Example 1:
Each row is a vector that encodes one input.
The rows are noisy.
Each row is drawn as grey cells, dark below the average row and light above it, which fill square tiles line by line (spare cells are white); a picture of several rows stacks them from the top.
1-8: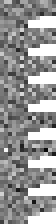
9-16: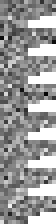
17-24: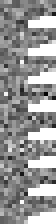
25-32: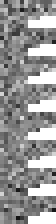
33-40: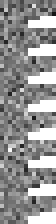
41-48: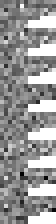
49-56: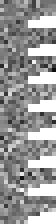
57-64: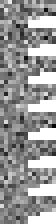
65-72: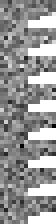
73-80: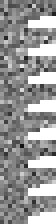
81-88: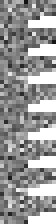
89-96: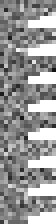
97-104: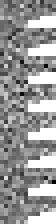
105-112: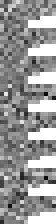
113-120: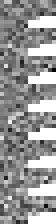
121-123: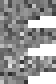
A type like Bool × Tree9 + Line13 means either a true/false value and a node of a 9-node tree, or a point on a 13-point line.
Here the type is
Bool × Bool × Bool × Bool × Line8.
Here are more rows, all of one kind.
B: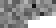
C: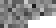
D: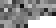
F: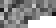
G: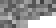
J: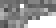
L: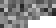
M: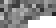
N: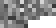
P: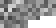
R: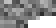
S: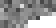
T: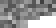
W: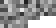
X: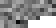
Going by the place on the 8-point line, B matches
G, M, R and T.
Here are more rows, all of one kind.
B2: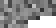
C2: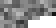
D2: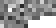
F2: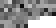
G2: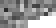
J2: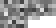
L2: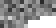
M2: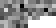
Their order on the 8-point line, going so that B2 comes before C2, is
D2, G2, B2, C2, L2, F2, M2, J2.
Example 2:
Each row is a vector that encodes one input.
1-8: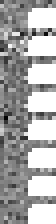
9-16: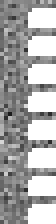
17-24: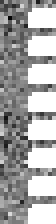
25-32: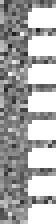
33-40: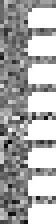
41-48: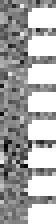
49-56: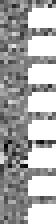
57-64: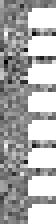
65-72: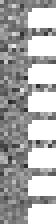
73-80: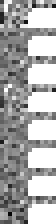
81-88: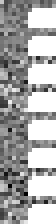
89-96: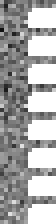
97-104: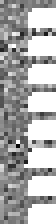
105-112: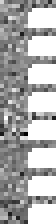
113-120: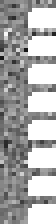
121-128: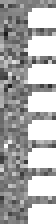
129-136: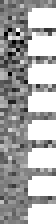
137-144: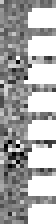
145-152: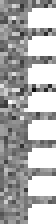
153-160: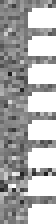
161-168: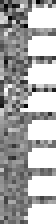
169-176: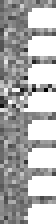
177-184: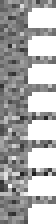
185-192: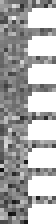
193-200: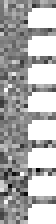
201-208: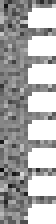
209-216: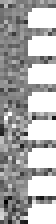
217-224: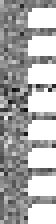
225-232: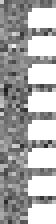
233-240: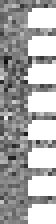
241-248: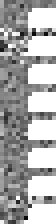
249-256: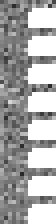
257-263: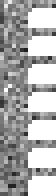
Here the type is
Bool × Label10 + Unit.
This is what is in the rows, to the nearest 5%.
A few of them hold a fixed value. The rest hold one of 10 labels and a true/false value.
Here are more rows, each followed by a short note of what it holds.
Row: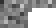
one of 10 labels and a true/false value
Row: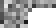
one of 10 labels and a true/false value
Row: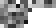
a fixed value
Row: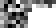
a fixed value
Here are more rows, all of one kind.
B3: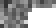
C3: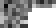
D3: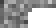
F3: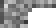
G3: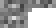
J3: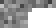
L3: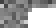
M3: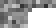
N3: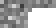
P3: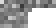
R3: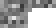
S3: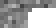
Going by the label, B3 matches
D3, F3, M3 and S3.
